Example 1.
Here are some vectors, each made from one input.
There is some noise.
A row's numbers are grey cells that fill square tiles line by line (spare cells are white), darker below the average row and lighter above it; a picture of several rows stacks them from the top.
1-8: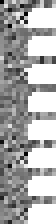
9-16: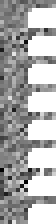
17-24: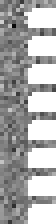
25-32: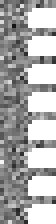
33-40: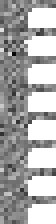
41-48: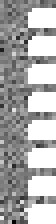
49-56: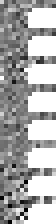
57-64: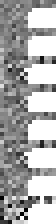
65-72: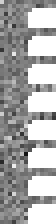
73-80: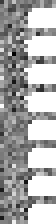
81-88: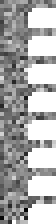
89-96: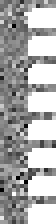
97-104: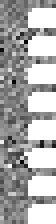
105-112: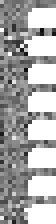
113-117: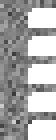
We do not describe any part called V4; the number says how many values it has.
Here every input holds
a true/false value, together with either a point on a 7-point line, or a value of V4.
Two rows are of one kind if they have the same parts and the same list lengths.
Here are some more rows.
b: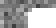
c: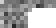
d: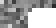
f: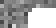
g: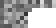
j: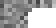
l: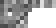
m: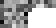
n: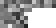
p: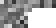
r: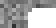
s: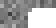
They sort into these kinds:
b, c, d, f, p, r, s
g, j, l, m, n

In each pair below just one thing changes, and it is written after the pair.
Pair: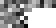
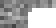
the true/false value
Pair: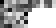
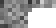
the value of V4
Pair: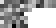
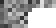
the value of V4
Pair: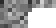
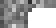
the true/false value
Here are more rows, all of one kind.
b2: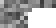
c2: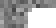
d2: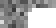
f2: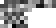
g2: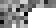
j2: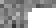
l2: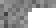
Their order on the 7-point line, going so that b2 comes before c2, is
j2, f2, g2, l2, b2, c2, d2.
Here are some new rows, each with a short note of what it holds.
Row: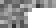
a true/false value and a value of V4
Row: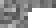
a point on a 7-point line and a true/false value
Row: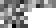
a true/false value and a value of V4
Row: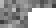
a point on a 7-point line and a true/false value
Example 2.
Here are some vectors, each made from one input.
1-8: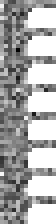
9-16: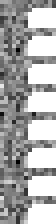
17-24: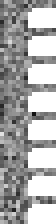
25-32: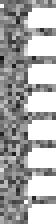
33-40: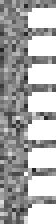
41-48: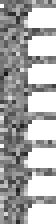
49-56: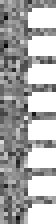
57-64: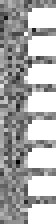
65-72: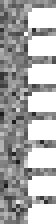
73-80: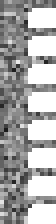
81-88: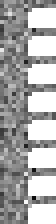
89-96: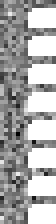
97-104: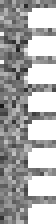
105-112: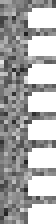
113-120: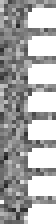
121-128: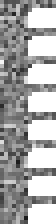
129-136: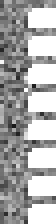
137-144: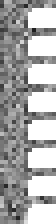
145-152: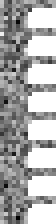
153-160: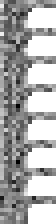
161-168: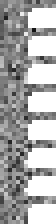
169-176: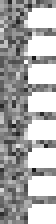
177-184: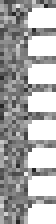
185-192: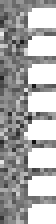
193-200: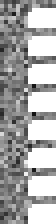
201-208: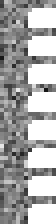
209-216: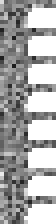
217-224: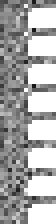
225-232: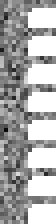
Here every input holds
either a point on a 10-point circle and a true/false value, or a fixed value, or a node of a 9-node tree.
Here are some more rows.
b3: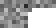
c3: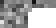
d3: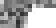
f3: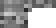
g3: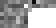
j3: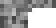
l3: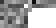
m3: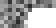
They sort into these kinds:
b3
c3, f3, g3, j3, l3
d3, m3

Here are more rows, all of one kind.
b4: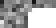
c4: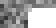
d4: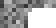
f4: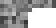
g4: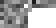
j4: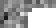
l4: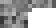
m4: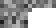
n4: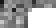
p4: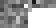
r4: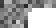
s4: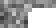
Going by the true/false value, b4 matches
g4, n4 and p4.
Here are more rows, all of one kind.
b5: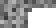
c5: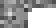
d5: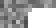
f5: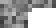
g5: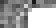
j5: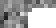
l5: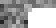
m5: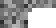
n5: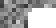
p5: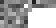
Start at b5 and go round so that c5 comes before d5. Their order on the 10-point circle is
b5, c5, f5, m5, n5, d5, p5, l5, g5, j5.
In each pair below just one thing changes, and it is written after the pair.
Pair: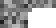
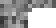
the place on the 10-point circle
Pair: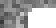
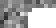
the place on the 10-point circle
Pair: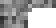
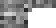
the true/false value
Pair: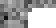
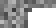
the true/false value
